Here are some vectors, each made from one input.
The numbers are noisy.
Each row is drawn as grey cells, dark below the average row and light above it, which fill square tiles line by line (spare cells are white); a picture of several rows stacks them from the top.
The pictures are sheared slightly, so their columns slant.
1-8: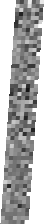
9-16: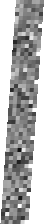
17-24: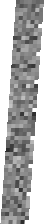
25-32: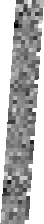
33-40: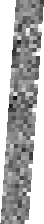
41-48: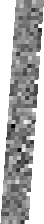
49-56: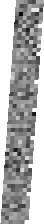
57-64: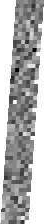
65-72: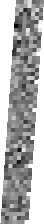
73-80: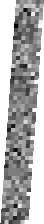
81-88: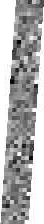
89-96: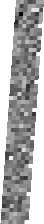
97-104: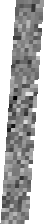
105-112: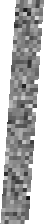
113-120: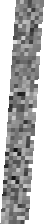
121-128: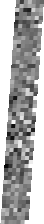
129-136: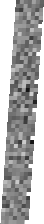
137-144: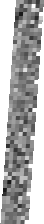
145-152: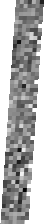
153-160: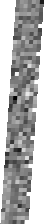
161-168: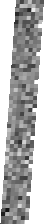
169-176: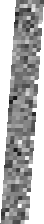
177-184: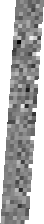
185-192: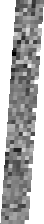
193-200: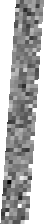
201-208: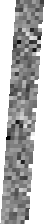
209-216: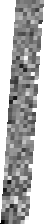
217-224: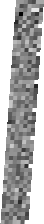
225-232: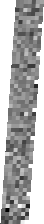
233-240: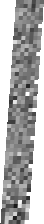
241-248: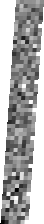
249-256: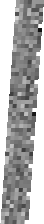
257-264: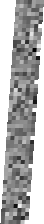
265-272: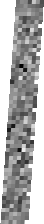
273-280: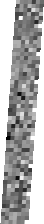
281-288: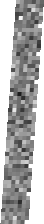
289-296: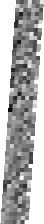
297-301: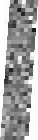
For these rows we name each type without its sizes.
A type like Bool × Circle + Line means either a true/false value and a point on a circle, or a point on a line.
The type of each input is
Circle + List(Line).
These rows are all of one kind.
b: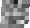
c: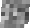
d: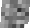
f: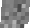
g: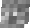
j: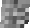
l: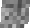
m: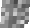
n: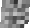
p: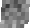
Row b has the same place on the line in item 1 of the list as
g, m and n.
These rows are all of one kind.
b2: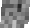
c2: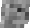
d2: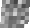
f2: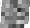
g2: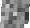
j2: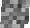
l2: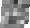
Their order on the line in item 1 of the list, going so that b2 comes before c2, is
j2, b2, c2, f2, g2, l2, d2.
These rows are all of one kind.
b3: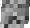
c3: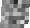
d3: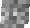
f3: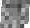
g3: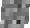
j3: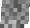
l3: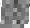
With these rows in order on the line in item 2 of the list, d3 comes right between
b3 and j3.
